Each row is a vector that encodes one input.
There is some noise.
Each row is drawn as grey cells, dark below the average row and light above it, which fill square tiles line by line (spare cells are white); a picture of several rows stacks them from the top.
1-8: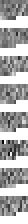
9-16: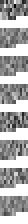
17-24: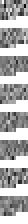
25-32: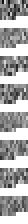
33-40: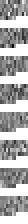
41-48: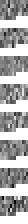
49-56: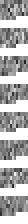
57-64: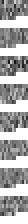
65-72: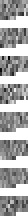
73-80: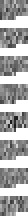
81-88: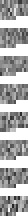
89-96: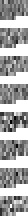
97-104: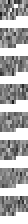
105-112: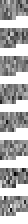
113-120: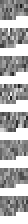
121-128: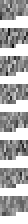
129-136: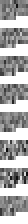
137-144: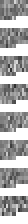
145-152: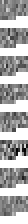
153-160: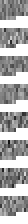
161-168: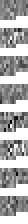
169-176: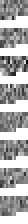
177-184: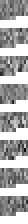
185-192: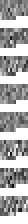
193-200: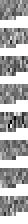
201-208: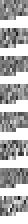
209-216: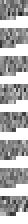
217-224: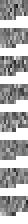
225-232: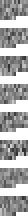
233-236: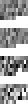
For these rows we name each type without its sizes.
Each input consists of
four true/false values, together with a list of points on a line.
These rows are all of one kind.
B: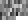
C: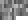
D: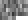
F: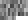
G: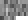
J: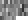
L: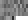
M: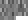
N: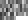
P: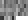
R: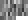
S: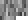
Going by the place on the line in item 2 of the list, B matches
D, J, M and R.
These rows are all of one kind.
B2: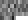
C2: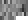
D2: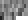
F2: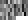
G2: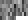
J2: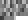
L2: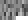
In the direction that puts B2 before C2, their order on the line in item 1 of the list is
B2, D2, G2, J2, C2, F2, L2.
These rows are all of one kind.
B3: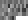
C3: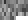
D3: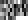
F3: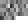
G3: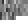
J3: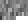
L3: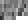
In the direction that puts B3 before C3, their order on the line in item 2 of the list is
F3, G3, B3, L3, J3, C3, D3.
